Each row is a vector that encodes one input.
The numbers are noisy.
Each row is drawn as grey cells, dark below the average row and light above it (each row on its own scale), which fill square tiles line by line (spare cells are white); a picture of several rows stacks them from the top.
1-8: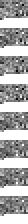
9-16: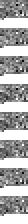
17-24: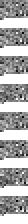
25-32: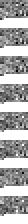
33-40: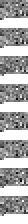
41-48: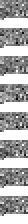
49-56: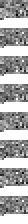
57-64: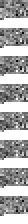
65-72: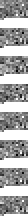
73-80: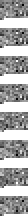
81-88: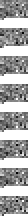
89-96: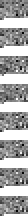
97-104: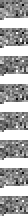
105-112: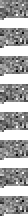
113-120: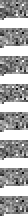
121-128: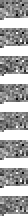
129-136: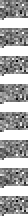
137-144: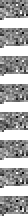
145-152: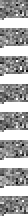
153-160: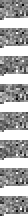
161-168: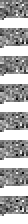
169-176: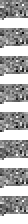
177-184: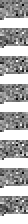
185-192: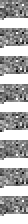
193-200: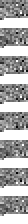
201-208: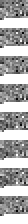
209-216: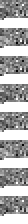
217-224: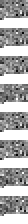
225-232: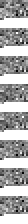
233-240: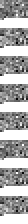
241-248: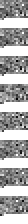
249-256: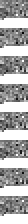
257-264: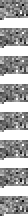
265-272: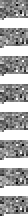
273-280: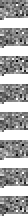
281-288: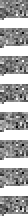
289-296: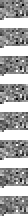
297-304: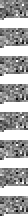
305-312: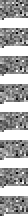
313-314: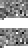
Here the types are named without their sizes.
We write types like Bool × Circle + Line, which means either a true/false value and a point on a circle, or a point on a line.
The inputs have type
Bool × (Tree + Unit).
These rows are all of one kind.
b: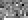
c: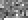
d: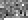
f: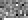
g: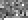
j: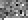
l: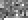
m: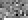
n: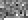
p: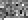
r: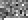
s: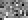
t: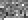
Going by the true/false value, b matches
f, m and s.
